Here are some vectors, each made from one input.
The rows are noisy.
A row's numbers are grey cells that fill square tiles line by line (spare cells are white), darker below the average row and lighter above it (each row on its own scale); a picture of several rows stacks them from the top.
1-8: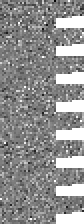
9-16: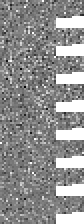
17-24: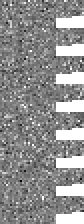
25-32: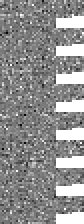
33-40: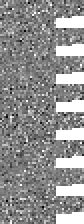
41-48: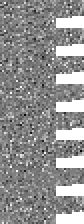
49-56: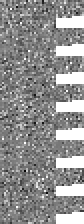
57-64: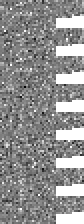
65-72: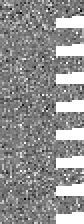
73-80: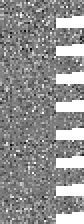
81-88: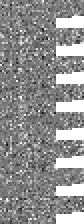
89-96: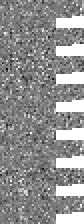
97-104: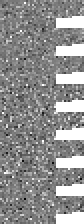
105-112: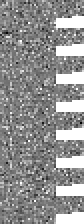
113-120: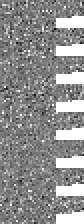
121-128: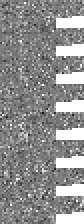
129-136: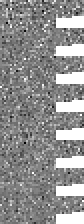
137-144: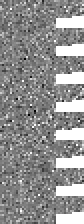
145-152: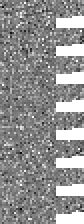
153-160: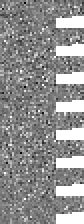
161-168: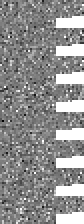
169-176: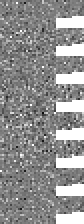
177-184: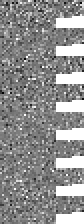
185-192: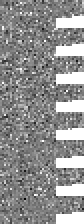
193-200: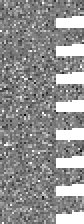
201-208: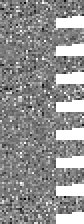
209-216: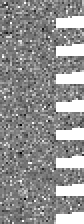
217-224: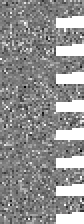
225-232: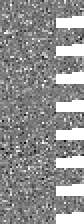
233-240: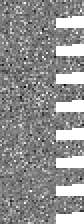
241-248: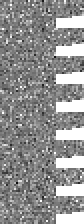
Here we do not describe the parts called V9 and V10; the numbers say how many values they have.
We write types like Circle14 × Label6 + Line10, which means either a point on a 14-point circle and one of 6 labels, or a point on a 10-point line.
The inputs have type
(Bool × V10 + V9) × Circle16.
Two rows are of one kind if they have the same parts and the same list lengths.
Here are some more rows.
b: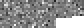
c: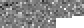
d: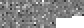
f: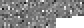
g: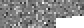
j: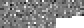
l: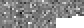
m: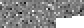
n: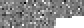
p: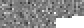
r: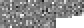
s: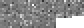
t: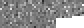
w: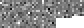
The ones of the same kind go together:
b, d, f, g, j, l, m, n, p, w
c, r, s, t

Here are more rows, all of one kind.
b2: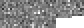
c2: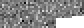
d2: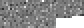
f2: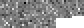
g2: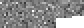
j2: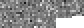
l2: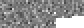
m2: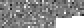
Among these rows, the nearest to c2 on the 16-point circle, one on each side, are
b2 and f2.
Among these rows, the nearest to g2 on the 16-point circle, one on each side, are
j2 and m2.
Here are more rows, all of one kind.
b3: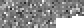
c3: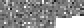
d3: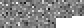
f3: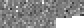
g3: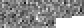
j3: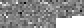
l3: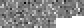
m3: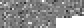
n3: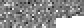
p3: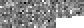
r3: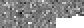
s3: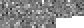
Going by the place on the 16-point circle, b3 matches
n3 and p3.
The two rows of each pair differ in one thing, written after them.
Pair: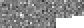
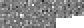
the value of V10
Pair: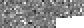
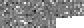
the value of V10
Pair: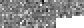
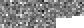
the value of V10
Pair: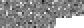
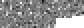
the value of V10
